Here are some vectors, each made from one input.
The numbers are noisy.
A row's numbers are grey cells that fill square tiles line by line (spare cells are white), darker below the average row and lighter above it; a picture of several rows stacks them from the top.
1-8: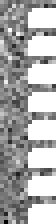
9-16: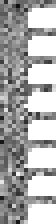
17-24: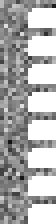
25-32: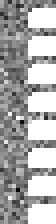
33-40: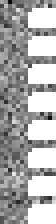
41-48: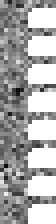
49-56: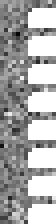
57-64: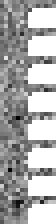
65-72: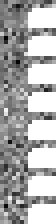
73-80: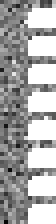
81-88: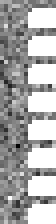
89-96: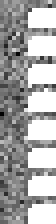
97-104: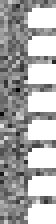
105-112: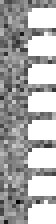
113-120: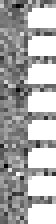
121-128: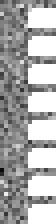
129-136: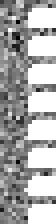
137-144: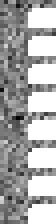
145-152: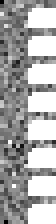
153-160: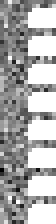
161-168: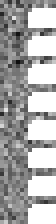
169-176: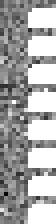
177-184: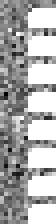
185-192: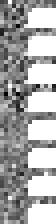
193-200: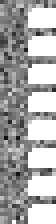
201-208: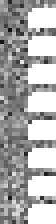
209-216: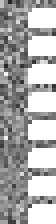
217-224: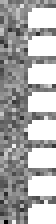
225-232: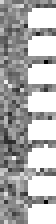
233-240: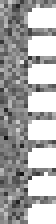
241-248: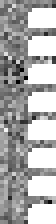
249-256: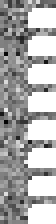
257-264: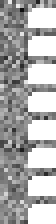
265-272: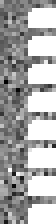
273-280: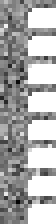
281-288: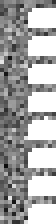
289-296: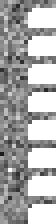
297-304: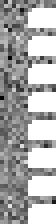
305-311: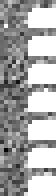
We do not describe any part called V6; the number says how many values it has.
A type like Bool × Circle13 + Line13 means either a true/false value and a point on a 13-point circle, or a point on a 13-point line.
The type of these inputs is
Bool × (Line8 + List3(Line5)) × V6.
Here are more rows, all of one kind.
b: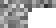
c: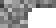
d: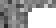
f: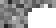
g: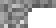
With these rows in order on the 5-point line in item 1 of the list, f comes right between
d and g.
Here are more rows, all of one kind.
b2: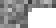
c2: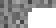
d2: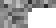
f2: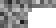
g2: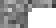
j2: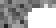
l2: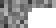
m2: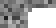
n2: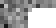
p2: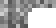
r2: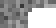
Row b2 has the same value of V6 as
f2 and g2.
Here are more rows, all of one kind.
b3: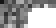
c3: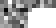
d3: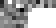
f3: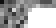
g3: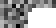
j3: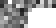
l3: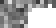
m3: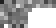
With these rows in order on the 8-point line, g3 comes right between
c3 and j3.
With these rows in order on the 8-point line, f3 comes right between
l3 and m3.
